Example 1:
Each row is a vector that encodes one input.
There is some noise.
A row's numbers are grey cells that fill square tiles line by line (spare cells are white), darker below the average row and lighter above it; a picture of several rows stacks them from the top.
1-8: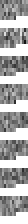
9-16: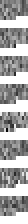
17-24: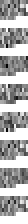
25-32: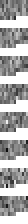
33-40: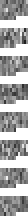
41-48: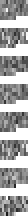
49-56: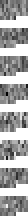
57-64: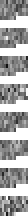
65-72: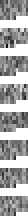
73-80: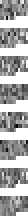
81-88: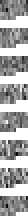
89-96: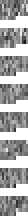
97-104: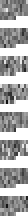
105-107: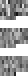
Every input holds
either a point on a 6-point circle, or three true/false values.
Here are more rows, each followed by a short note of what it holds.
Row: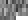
three true/false values
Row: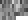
three true/false values
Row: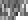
a point on a 6-point circle
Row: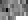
three true/false values
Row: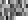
a point on a 6-point circle
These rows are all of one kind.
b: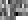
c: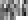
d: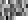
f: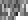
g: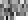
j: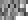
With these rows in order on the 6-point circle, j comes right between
c and f.
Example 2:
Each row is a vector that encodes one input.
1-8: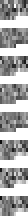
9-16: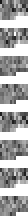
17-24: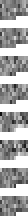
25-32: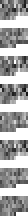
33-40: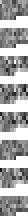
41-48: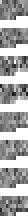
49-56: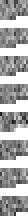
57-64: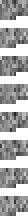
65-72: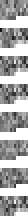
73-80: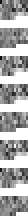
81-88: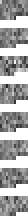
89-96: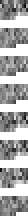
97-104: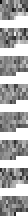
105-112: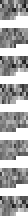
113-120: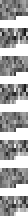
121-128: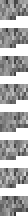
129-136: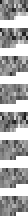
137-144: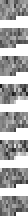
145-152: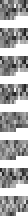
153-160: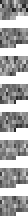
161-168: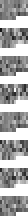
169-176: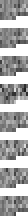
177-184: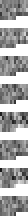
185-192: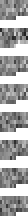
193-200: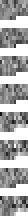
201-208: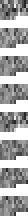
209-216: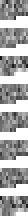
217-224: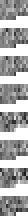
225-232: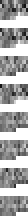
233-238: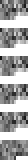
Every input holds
either a point on a 20-point circle, or a point on a 10-point line.
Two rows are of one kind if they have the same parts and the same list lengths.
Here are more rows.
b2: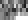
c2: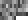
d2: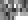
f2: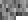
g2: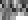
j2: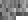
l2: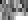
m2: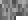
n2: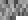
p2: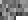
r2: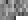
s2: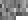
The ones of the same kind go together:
b2, d2, g2, l2
c2, f2, j2, m2, n2, p2, r2, s2

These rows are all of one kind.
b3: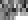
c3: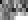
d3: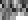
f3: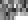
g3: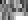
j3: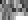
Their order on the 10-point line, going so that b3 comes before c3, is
f3, b3, c3, d3, j3, g3.
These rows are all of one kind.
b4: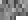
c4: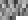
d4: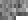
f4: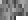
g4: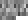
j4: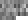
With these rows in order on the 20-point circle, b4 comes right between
c4 and f4.
